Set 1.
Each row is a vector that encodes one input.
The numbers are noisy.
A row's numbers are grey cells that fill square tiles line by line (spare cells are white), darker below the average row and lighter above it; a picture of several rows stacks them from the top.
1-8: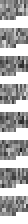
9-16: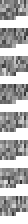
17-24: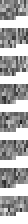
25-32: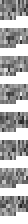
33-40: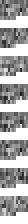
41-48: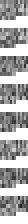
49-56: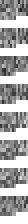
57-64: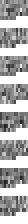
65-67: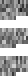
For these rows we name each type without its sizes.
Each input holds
four true/false values.
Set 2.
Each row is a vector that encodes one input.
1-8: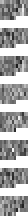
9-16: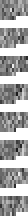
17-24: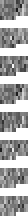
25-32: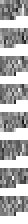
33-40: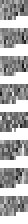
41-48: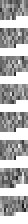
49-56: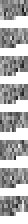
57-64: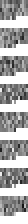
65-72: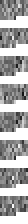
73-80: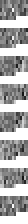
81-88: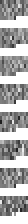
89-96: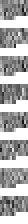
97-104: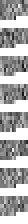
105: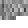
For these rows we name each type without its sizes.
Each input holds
a point on a line.
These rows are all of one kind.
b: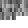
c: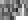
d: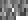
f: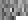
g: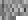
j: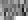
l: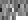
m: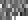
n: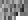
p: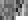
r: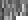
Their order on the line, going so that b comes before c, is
m, d, l, b, r, p, c, f, g, n, j.
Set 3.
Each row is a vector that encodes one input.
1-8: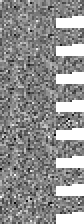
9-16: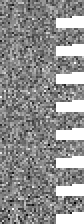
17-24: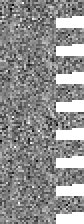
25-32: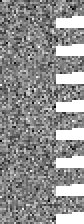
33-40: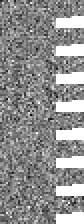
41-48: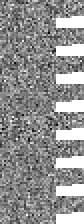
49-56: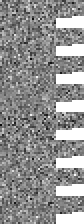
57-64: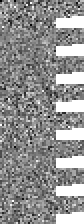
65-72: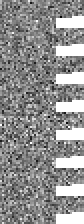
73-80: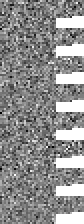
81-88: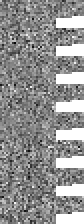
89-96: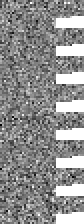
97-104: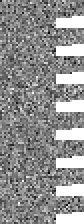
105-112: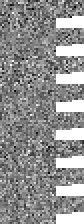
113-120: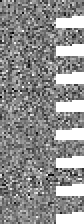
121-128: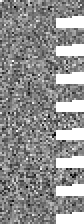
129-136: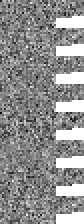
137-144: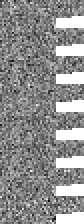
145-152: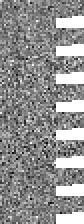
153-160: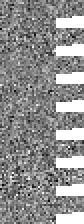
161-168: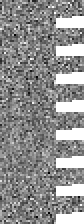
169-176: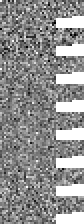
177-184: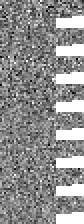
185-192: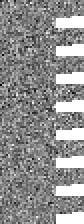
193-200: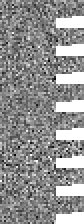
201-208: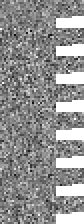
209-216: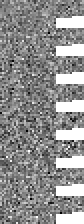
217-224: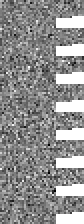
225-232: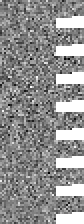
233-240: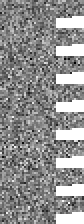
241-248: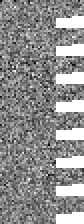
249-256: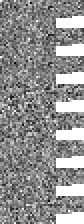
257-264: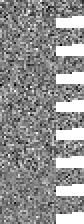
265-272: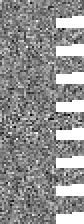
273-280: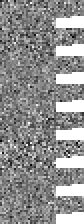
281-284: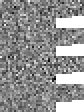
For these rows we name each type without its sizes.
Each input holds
four true/false values.
